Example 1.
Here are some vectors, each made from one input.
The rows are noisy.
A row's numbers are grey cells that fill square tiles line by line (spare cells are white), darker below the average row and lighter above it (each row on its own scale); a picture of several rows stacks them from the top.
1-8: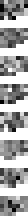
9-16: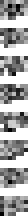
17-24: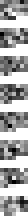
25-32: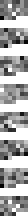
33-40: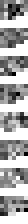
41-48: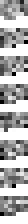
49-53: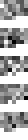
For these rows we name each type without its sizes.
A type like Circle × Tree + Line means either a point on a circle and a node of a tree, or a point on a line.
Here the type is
Bool × Bool × Bool × Bool × Tree.
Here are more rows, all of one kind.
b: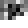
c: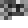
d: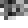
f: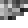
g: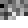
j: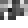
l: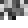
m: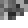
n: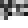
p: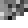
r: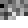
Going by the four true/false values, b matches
c and p.
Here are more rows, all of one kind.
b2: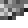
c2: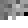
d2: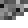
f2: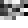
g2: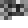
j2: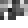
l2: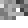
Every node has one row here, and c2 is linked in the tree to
g2.
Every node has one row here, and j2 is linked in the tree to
d2 and f2.
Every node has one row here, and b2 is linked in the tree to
d2 and l2.
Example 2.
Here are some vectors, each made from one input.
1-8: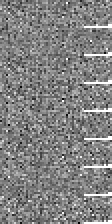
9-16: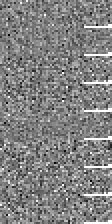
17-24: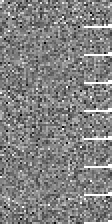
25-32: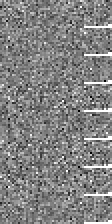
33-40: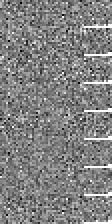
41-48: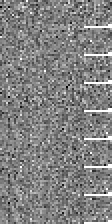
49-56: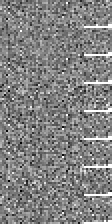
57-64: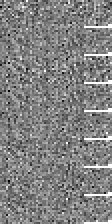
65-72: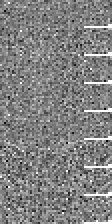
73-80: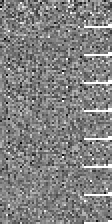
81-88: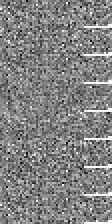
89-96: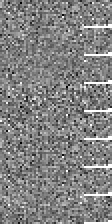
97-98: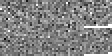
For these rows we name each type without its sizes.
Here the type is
(Bool × Bool × Bool + Unit) × Line.
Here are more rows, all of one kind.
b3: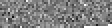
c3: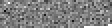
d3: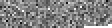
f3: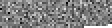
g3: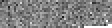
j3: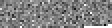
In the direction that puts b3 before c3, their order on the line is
d3, f3, b3, c3, g3, j3.
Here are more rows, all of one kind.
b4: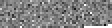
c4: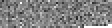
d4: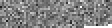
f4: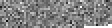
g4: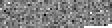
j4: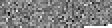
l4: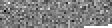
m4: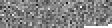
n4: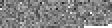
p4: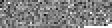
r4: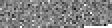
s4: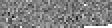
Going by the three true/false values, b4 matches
r4 and s4.
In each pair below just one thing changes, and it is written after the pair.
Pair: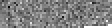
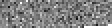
one of the three true/false values
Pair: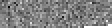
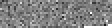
the place on the line
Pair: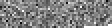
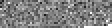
the place on the line
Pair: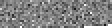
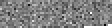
one of the three true/false values
